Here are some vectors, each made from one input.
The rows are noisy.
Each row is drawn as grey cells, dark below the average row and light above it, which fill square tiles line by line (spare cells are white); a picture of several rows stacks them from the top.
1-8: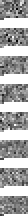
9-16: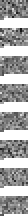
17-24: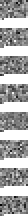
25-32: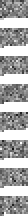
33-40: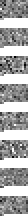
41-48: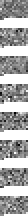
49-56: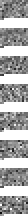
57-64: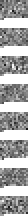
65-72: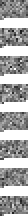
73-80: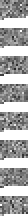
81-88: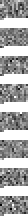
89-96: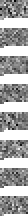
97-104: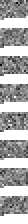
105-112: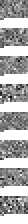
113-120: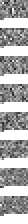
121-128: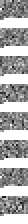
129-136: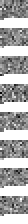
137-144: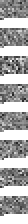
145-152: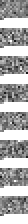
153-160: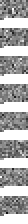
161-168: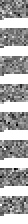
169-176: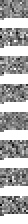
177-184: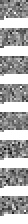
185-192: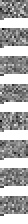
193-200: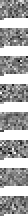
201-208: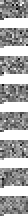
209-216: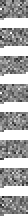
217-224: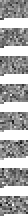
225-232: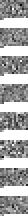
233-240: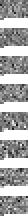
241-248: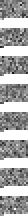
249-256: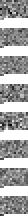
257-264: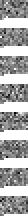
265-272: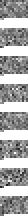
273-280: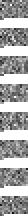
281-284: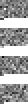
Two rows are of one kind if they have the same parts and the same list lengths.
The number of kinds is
3.
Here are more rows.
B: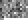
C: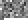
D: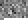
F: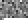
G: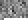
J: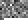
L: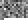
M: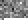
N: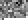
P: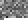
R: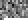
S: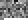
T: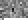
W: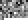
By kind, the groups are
B, N, W
C, D, G, L, M, P, T
F, J, R, S

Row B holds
a point on a 3-point line and a point on a 7-point line.
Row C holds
four true/false values.
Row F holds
a point on a 9-point circle and a point on an 11-point line.
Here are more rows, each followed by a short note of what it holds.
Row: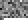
a point on a 9-point circle and a point on an 11-point line
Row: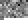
a point on a 3-point line and a point on a 7-point line
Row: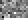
a point on a 3-point line and a point on a 7-point line
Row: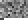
four true/false values
